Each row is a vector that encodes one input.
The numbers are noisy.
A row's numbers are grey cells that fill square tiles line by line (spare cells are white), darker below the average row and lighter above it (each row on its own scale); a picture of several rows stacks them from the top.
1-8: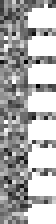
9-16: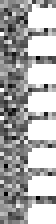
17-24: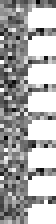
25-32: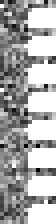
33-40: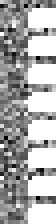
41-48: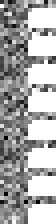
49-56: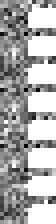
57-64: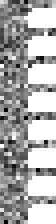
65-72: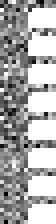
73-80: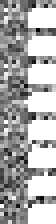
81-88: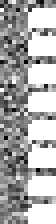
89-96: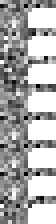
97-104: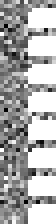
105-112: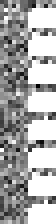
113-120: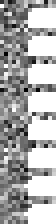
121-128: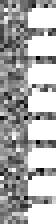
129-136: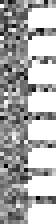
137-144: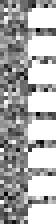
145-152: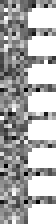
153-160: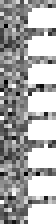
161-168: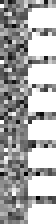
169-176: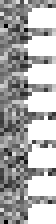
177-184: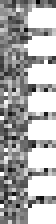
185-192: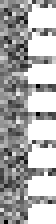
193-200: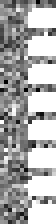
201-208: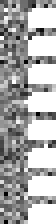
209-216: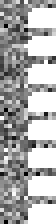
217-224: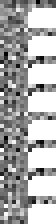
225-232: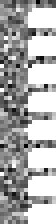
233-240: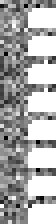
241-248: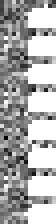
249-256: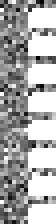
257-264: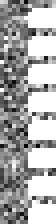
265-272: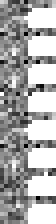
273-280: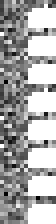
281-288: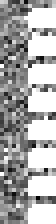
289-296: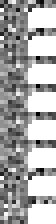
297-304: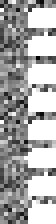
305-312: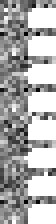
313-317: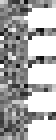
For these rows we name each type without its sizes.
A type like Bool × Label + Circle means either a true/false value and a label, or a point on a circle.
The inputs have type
Label.
